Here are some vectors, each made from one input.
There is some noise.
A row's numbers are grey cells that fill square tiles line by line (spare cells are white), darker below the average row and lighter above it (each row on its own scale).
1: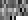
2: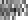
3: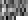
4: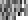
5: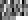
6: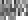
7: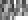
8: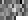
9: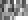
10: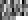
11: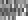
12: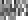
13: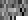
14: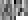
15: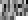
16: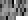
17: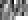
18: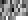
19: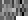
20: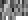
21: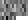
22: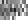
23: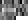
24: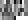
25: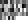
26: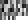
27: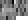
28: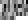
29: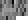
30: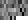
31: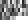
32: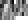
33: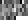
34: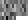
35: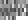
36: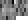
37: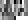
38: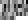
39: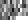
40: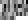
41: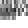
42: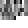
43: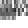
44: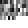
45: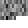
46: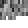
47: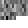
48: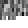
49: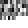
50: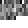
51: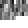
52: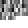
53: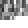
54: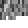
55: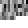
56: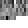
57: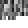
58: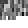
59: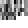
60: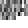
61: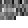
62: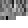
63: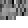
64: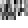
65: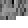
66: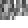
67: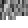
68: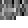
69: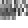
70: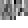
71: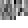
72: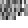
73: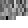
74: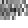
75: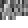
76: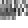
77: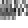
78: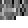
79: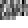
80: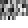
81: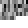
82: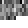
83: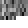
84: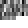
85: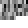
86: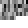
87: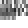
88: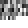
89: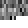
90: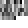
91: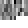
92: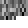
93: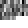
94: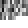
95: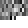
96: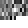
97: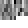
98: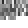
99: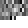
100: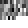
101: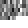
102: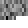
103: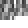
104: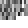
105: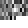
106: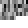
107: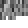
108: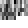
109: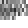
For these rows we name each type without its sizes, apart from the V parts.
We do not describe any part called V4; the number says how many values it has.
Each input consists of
a list of items, each a true/false value and a value of V4.
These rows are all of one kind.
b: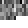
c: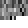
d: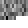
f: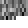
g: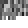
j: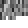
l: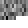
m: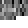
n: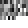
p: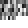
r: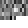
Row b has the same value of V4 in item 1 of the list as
g, m, n and p.
